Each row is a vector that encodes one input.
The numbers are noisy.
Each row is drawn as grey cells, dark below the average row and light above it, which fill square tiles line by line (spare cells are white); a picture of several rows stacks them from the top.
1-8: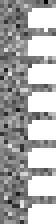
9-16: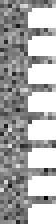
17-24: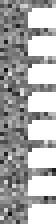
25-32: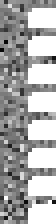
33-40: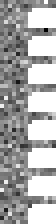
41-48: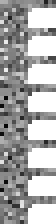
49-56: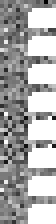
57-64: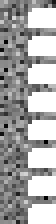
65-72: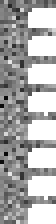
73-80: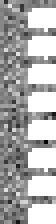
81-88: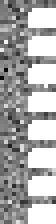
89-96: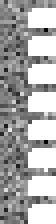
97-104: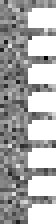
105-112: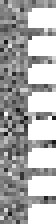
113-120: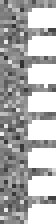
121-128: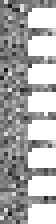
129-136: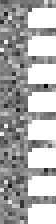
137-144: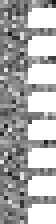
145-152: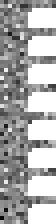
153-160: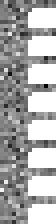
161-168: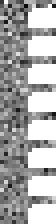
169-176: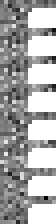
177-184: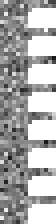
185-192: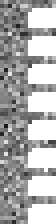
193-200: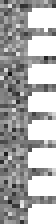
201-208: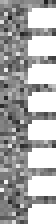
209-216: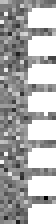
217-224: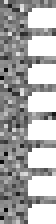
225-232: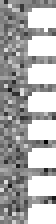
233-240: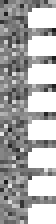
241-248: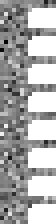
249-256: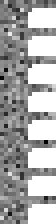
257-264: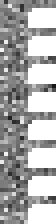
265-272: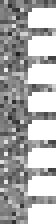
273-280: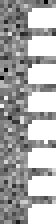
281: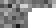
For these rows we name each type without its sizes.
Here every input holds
either a fixed value, or four true/false values.
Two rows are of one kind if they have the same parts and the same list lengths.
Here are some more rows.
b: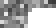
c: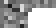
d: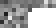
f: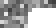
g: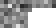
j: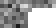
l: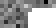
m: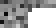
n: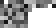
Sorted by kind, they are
b, c, d, f, g, j, l, m
n

